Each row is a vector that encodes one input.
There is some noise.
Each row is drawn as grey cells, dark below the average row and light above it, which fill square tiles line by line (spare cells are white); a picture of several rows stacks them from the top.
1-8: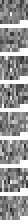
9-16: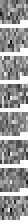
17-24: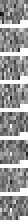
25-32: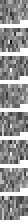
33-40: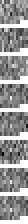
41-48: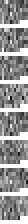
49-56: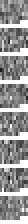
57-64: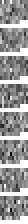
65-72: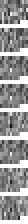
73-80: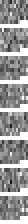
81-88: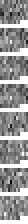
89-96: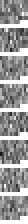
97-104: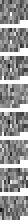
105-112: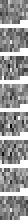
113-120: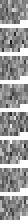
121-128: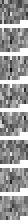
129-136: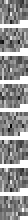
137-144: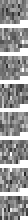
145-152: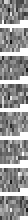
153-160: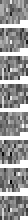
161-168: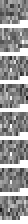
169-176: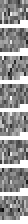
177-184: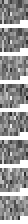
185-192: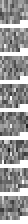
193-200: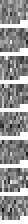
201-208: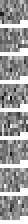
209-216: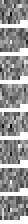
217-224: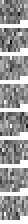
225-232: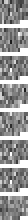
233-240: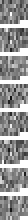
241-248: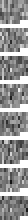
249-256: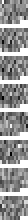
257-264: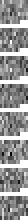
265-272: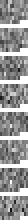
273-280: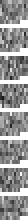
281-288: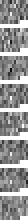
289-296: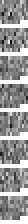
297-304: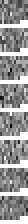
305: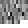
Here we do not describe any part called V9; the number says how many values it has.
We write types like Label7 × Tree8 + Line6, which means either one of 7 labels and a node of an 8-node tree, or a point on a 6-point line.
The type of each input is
(Line4 + V9) × Tree10 + Tree14.
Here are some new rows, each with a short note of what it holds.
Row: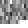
a point on a 4-point line and a node of a 10-node tree
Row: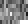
a node of a 14-node tree
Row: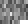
a node of a 14-node tree
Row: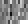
a point on a 4-point line and a node of a 10-node tree
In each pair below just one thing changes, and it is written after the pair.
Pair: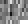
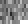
the place on the 4-point line
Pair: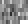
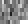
the node of the tree
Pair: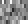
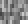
the node of the tree
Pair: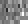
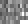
the place on the 4-point line
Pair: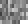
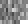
the place on the 4-point line
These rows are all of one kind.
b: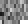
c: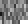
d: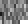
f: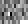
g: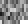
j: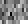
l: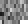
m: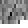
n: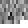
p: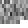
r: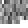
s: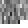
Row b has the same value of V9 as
g, j, l and n.
